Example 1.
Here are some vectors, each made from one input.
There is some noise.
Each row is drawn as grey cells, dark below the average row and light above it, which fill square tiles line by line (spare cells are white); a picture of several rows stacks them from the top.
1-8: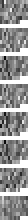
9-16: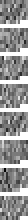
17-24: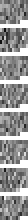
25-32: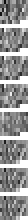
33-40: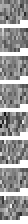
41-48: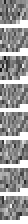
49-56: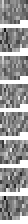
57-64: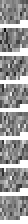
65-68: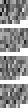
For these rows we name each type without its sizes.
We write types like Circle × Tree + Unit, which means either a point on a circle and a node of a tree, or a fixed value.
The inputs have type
Line.
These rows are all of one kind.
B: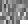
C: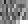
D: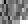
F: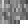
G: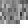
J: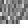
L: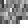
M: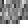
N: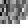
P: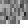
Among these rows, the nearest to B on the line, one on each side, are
G and J.
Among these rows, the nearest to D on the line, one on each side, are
C and N.
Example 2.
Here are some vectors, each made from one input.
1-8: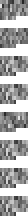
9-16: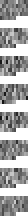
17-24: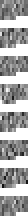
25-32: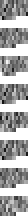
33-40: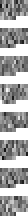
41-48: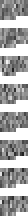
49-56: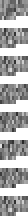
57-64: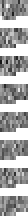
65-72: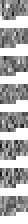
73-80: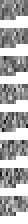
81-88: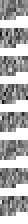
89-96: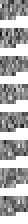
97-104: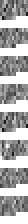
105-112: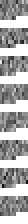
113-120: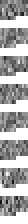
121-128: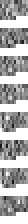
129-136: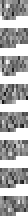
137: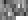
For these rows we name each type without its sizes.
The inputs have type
Tree.
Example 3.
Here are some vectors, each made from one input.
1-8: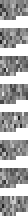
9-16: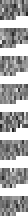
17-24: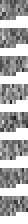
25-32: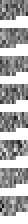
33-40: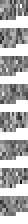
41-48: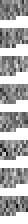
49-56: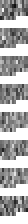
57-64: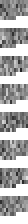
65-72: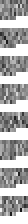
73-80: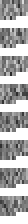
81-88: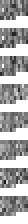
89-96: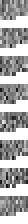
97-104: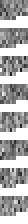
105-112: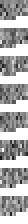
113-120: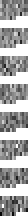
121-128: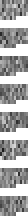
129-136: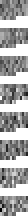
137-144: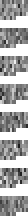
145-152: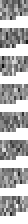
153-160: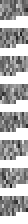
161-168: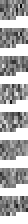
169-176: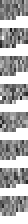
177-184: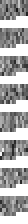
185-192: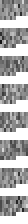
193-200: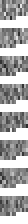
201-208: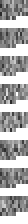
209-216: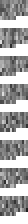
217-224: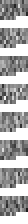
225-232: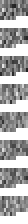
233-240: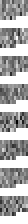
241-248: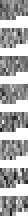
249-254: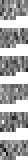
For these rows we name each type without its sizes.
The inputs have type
Circle.
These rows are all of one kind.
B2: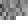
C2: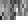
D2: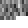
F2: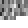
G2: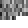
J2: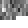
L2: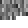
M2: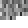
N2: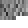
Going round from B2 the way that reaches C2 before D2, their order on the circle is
B2, F2, M2, C2, J2, D2, L2, G2, N2.
